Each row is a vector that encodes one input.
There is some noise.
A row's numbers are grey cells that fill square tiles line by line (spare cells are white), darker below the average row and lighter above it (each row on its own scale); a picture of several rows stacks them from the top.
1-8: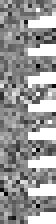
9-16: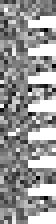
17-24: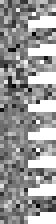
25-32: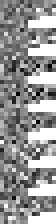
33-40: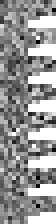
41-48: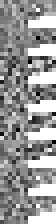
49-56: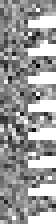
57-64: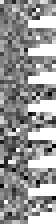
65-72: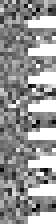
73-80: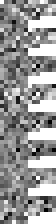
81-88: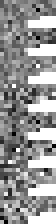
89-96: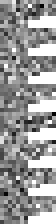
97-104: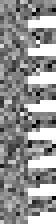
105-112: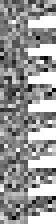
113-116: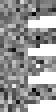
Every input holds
four true/false values, together with either a point on a 5-point line, or a node of a 7-node tree.
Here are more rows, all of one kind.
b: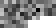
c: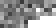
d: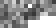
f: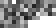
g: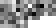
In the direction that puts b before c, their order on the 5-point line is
d, b, f, c, g.
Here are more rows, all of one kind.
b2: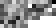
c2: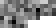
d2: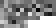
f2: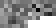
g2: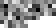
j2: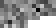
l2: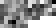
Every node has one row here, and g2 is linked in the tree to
j2.
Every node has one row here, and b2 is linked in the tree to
f2, j2 and l2.
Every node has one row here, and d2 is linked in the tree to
f2.
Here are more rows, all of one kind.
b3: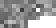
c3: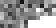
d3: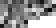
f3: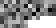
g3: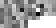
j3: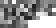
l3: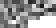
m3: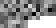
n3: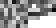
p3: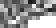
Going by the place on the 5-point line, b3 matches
f3 and m3.
